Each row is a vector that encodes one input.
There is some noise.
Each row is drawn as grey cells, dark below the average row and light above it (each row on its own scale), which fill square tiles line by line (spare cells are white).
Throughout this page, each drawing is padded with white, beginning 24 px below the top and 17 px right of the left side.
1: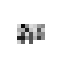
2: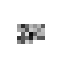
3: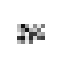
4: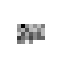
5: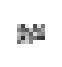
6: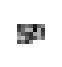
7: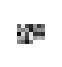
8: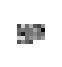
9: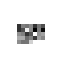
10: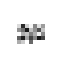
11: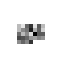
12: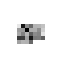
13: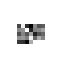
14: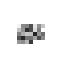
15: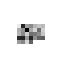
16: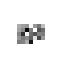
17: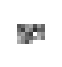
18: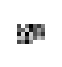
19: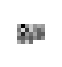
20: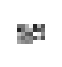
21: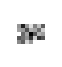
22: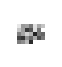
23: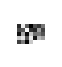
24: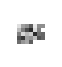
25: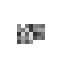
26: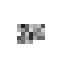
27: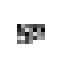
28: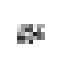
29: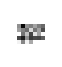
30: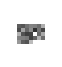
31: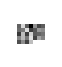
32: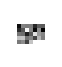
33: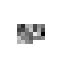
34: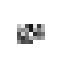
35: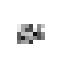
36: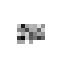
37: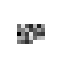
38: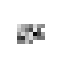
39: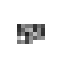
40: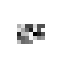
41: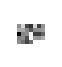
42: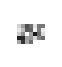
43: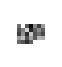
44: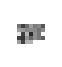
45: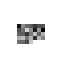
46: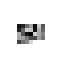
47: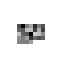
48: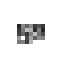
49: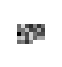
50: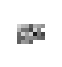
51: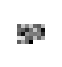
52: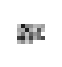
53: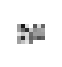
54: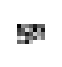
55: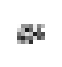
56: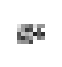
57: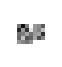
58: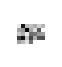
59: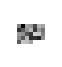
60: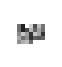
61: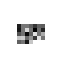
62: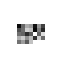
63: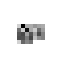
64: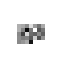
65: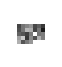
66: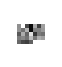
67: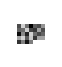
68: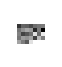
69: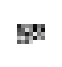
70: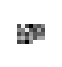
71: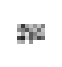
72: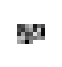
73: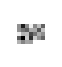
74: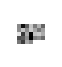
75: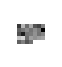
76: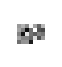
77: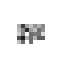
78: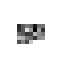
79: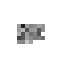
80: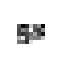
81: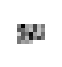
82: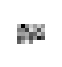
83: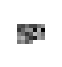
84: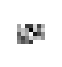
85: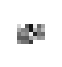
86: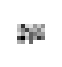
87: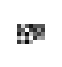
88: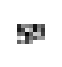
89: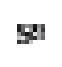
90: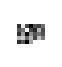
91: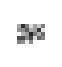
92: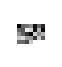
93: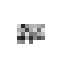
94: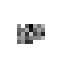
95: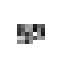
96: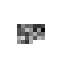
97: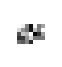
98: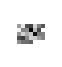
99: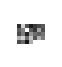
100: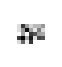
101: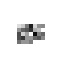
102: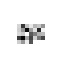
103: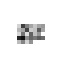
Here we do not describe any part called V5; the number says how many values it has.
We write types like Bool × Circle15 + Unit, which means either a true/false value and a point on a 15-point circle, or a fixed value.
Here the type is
List2(Bool × V5).
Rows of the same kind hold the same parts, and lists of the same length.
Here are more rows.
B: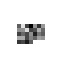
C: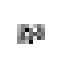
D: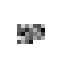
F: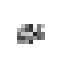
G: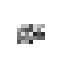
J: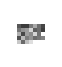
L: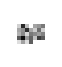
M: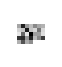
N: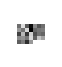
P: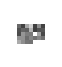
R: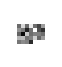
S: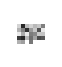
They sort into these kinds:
B, F, G, N
C, D, R
J, L, M, P, S

